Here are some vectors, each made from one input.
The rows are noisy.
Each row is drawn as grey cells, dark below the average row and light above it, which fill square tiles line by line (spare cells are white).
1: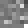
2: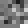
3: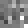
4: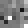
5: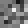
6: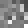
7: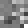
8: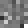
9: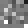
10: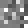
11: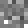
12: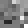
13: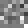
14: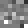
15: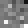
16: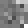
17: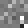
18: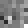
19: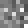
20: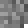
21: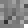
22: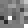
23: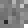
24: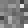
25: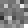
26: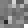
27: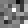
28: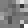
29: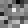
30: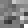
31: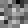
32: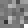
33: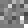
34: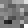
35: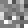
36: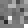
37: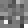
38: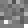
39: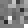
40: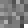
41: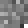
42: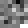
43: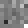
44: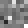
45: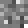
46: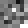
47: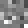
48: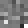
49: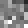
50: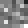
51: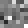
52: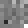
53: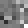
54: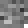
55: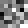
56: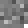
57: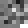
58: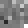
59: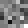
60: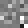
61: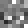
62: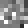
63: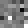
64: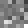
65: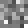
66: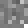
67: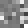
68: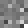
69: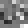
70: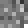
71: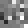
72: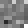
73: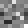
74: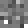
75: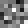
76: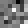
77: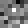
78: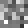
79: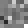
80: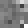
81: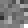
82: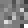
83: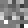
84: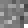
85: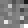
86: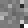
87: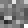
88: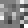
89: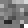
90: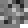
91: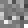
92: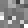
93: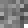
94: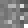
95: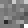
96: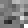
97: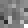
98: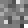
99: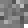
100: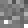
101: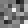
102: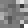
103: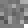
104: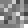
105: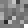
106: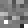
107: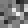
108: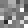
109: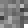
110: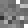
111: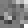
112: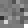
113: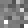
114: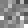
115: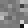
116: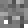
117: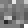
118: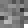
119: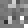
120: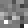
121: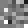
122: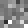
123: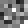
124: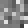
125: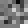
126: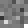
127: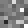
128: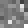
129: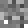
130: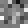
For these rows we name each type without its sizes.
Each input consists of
a point on a line, together with either a fixed value, or four true/false values.
